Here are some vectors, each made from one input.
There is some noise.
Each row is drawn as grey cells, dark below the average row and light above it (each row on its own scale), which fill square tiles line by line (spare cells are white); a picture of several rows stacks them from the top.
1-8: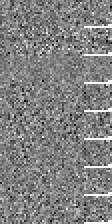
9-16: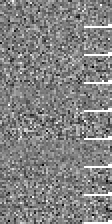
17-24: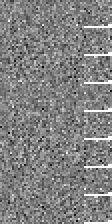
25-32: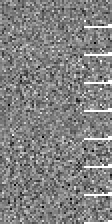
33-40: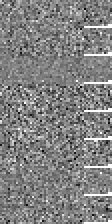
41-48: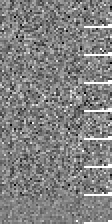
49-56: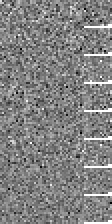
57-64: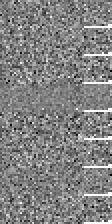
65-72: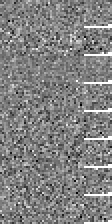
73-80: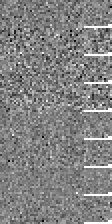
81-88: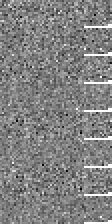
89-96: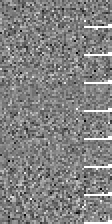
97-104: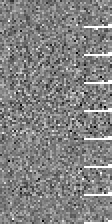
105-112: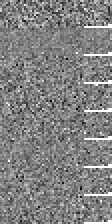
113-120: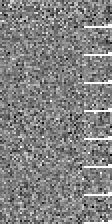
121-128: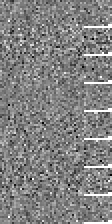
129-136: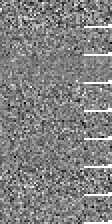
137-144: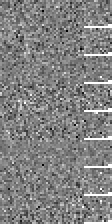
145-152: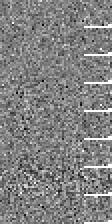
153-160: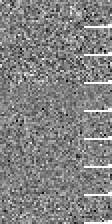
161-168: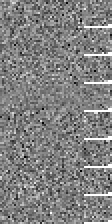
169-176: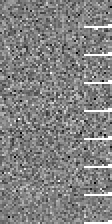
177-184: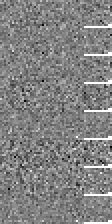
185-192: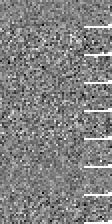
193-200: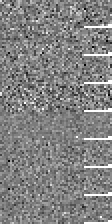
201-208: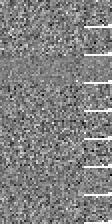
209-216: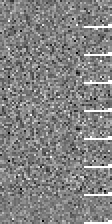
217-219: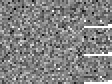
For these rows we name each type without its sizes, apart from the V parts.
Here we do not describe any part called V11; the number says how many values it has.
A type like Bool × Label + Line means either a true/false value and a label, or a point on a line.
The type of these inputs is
List(Line) × V11.
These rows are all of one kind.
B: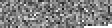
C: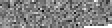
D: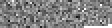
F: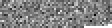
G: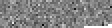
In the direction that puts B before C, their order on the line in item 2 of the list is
F, B, C, D, G.
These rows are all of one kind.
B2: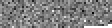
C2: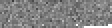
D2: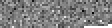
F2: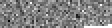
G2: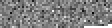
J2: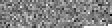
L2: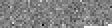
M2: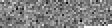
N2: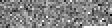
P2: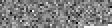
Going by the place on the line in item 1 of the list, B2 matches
C2, F2, J2 and M2.
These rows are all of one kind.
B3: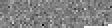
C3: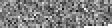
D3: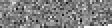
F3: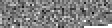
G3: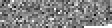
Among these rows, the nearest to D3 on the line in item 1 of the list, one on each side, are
C3 and F3.
